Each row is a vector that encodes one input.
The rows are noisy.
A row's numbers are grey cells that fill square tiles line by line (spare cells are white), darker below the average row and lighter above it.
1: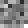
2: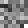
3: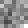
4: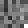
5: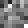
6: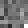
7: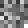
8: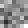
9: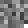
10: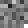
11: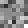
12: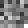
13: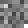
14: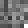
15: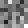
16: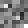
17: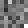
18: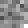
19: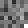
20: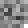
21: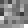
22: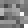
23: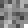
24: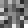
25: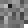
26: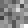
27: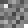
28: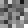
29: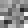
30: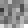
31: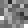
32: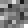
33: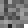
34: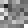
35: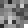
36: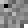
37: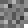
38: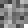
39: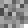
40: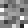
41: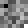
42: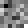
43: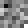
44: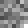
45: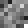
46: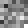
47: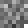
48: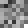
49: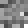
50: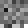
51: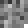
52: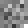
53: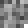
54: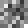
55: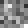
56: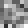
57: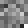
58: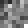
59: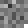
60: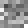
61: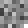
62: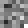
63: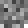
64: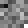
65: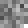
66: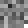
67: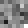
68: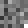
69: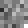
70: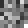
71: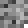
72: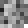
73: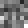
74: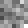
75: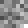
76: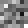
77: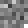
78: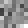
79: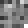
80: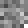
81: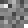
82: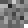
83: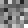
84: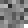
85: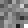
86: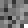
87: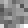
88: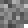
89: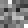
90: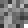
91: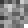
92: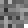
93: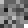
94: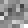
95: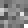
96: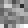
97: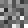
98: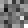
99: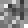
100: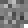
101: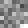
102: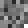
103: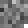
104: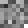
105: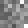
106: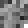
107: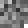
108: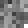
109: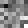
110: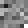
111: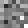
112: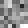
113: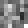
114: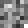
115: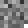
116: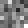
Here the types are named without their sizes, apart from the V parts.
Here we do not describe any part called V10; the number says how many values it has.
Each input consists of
a label, together with either a point on a line, or a value of V10.
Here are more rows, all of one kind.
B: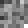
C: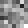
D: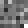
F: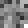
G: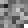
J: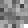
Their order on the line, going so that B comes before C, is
J, G, F, D, B, C.
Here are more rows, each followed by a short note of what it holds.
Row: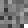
a label and a point on a line
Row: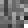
a label and a point on a line
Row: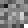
a label and a point on a line
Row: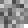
a label and a value of V10
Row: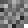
a label and a point on a line
